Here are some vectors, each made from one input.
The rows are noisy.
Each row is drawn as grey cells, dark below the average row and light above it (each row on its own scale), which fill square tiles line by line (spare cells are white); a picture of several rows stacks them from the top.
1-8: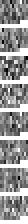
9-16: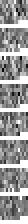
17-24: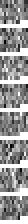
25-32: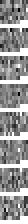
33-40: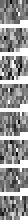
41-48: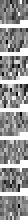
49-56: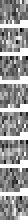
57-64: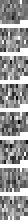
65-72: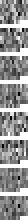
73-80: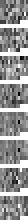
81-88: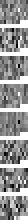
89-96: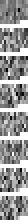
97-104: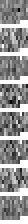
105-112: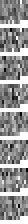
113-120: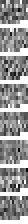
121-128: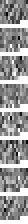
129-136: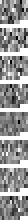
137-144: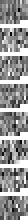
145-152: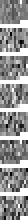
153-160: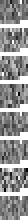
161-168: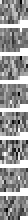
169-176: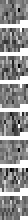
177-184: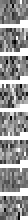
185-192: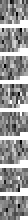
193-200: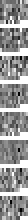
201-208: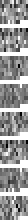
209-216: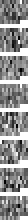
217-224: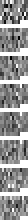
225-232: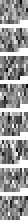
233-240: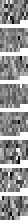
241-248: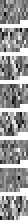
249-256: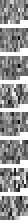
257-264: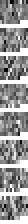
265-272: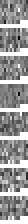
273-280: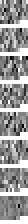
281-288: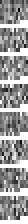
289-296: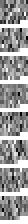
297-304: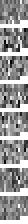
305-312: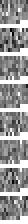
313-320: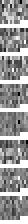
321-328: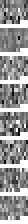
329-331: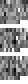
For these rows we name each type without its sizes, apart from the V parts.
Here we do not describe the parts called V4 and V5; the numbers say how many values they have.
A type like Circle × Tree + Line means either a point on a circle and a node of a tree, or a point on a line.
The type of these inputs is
List(Line) + V4 × V5 × V5.
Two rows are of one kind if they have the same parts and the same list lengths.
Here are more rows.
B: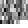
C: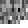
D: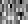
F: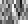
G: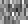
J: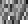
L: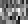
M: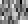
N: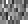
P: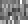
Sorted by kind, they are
B, F, M
C, J, L
D, P
G
N

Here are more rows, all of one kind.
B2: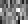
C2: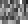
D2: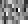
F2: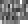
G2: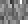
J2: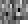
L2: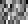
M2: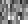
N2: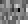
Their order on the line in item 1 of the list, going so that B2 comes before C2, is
M2, L2, D2, B2, C2, G2, F2, J2, N2.
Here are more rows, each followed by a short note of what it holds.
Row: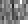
a list of three items
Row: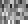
a list of one item
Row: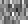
the empty list
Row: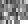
a list of one item
